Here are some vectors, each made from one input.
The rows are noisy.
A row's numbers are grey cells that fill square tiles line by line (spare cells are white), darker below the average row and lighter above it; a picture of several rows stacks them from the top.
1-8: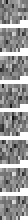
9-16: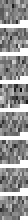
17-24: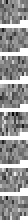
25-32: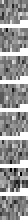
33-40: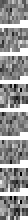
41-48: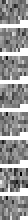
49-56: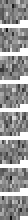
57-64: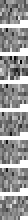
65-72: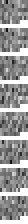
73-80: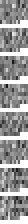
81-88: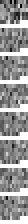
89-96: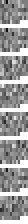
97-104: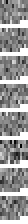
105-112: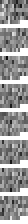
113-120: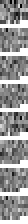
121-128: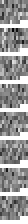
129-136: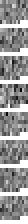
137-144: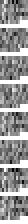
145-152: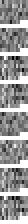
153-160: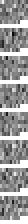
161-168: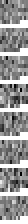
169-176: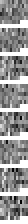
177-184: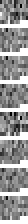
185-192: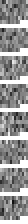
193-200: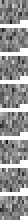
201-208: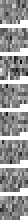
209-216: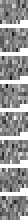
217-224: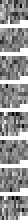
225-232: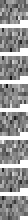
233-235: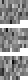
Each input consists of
either a point on an 8-point line, or four true/false values.
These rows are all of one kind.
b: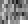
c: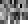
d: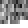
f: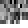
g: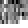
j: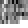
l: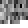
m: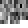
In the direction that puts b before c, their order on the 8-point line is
g, j, b, d, l, m, c, f.
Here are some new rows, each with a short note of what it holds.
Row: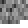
four true/false values
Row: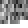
a point on an 8-point line
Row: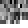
a point on an 8-point line
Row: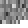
four true/false values
